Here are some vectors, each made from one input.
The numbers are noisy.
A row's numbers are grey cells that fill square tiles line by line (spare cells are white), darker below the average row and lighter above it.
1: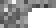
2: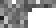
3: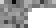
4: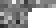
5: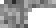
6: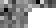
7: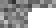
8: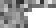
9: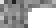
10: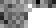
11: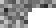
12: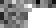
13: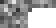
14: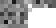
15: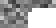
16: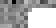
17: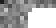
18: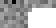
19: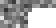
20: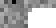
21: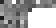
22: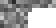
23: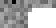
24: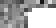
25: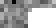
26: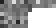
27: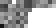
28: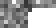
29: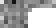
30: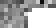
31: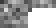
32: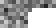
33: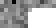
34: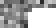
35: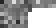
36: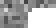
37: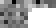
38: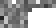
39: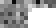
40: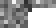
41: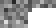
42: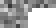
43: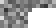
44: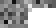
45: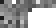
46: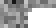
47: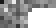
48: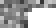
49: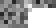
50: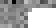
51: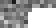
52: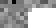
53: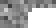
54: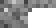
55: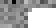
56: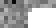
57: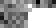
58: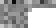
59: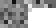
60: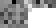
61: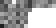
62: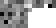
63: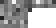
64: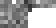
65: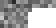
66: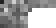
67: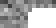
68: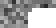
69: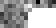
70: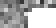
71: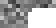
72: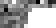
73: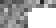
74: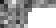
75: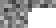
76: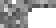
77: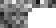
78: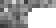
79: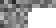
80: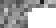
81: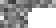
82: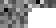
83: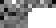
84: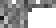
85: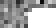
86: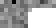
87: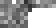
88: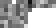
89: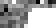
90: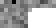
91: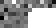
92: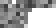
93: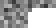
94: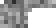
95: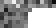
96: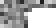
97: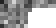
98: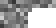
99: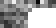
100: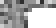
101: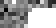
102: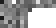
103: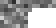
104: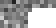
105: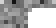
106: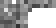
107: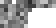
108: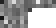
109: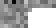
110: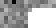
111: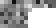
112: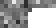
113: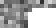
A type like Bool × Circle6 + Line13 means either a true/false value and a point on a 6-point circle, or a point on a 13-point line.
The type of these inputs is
(Bool × Bool × Bool × Bool + Line8) × Line7.
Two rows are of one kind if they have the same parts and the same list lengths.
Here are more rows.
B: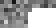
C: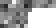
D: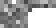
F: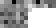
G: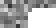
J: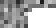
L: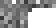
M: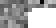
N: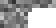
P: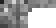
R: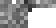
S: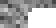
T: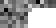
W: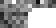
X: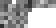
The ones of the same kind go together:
B, C, D, G, J, L, M, N, P, R, S, X
F, T, W

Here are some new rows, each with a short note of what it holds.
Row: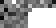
a point on a 7-point line and a point on an 8-point line
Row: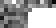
a point on a 7-point line and a point on an 8-point line
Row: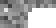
a point on a 7-point line and four true/false values
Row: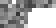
a point on a 7-point line and four true/false values
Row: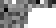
a point on a 7-point line and a point on an 8-point line
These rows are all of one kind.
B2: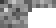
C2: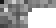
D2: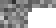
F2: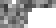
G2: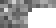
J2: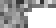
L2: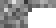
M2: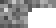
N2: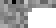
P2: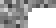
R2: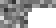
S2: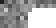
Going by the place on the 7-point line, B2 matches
C2, G2, L2 and M2.
